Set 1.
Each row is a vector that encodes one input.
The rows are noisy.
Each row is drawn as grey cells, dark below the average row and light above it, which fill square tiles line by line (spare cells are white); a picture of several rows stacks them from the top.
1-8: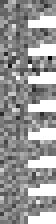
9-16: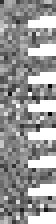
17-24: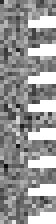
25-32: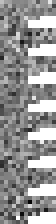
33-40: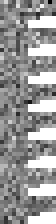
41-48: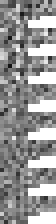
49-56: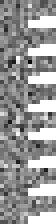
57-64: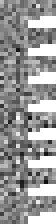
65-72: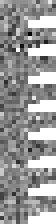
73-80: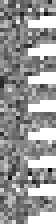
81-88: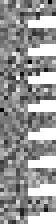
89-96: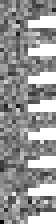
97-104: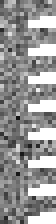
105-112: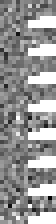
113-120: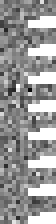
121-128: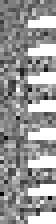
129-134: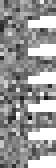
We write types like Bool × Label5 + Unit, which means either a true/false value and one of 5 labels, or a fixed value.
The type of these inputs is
(Circle13 + Unit) × Line7 + Label10.
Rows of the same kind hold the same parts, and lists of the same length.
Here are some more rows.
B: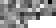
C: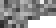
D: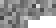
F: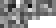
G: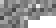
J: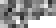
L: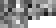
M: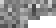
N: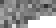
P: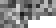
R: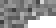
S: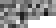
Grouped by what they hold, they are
B, F, J, L, P, S
C, N, R
D, G, M

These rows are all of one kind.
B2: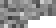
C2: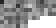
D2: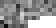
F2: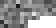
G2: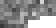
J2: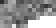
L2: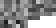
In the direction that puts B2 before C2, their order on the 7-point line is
B2, C2, J2, F2, G2, D2, L2.
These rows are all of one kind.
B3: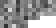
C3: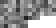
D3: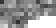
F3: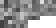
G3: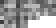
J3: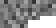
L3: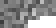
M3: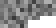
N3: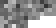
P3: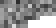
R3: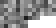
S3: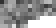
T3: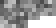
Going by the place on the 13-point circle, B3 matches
C3, N3, R3 and T3.
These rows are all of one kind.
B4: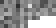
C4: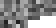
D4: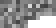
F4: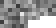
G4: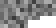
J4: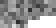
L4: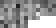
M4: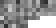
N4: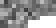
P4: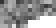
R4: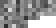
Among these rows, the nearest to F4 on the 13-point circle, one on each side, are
B4 and N4.
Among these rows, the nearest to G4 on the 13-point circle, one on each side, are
C4 and N4.
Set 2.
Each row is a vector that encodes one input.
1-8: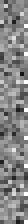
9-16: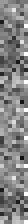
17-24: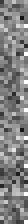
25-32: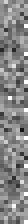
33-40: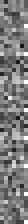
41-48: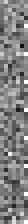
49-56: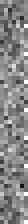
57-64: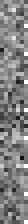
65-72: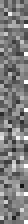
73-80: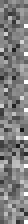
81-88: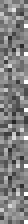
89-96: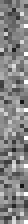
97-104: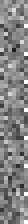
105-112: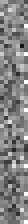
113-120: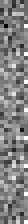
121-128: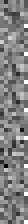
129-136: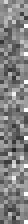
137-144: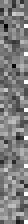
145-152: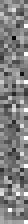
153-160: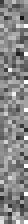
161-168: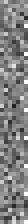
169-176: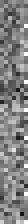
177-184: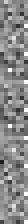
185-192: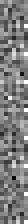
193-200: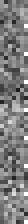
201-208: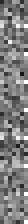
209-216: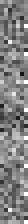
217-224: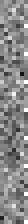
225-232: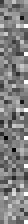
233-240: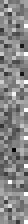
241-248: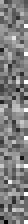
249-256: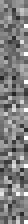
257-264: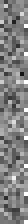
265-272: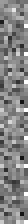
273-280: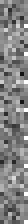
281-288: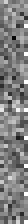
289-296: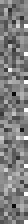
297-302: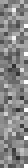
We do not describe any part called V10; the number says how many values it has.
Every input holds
either a node of an 8-node tree, or a true/false value and a value of V10.
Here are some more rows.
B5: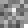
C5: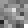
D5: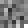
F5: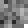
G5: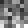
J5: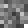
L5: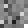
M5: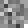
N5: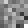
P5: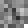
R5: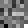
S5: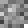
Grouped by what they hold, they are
B5, C5, F5, J5, L5, M5, N5, P5, S5
D5, G5, R5

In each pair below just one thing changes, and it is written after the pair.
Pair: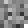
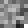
the value of V10
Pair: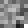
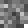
the true/false value
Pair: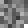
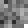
the value of V10
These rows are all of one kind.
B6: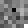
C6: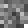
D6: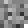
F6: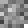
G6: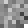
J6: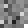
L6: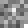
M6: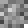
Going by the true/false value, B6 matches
C6 and J6.
